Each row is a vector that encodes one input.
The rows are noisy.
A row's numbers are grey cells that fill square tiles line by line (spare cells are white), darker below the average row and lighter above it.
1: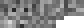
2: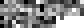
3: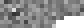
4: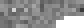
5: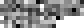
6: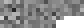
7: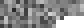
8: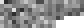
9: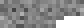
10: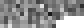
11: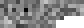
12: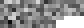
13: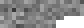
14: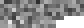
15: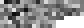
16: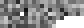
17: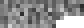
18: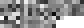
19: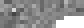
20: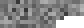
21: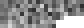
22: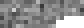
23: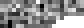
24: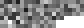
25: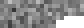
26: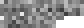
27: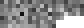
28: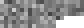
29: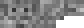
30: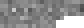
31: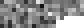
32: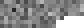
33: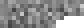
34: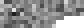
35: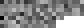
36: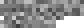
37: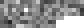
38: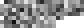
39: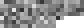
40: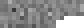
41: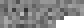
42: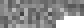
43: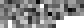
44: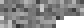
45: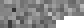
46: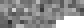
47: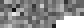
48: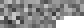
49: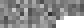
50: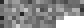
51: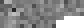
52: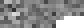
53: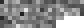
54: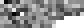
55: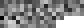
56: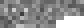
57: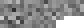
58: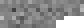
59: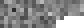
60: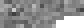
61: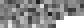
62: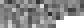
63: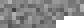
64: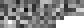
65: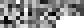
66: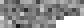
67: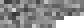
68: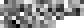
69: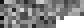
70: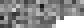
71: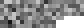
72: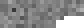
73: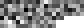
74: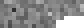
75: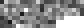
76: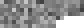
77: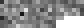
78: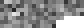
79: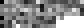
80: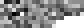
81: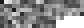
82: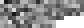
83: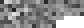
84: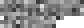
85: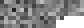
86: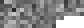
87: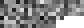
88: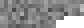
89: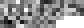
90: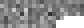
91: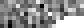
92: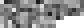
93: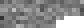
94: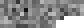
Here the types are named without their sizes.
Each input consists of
a point on a line, a node of a tree and a true/false value.
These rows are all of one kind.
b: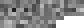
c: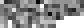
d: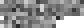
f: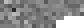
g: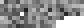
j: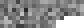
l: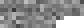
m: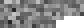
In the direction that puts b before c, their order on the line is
l, g, j, d, m, f, b, c.
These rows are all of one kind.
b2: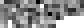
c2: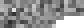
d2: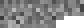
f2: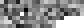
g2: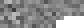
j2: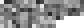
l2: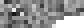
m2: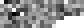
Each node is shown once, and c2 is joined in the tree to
d2 and l2.
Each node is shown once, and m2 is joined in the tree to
g2.
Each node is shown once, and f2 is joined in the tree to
b2 and j2.
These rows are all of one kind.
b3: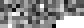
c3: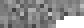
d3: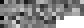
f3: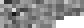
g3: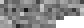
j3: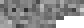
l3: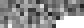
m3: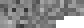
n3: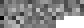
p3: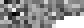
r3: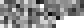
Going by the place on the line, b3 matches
c3 and r3.
